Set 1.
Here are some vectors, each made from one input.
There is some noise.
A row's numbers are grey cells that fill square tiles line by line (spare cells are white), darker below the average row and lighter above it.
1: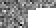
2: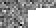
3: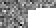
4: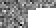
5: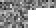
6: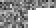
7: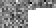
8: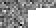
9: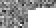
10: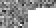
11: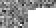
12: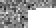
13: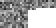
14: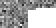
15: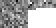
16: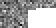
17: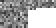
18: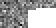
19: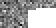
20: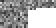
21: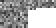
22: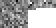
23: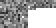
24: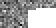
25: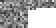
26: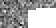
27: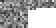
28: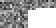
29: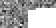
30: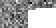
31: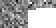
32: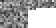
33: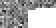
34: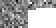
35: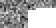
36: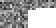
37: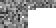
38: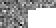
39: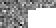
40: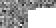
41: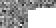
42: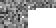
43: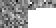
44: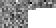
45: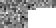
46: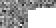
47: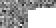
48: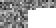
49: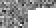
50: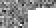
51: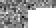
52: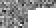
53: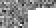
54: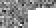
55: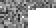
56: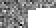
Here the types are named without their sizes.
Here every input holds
three true/false values.
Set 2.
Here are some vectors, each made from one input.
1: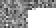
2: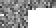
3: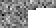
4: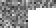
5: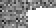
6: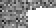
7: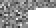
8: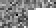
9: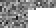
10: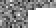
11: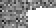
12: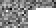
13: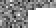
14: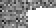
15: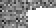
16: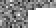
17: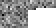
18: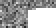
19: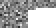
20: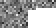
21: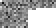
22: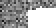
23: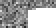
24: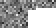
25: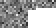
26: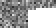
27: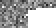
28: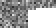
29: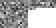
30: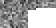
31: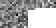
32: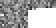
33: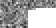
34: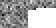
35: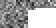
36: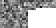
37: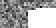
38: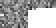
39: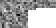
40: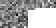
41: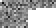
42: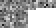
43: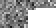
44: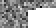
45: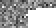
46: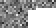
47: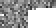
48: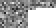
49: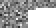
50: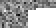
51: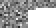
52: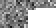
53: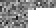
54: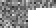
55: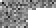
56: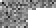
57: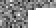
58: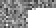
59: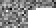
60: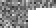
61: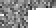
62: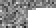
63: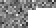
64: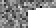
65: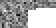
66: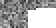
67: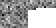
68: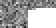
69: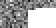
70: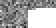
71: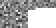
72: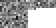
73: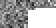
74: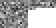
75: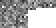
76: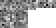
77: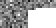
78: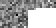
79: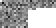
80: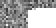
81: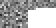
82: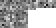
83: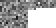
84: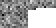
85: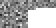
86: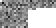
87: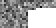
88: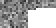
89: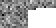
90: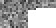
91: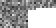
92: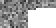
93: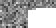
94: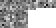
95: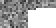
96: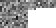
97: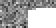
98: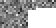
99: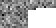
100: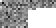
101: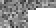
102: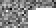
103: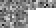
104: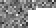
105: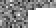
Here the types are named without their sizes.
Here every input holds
a point on a circle.
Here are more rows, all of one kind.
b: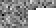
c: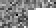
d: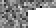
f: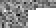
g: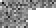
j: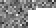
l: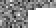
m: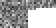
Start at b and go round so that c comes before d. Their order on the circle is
b, f, c, l, d, g, j, m.
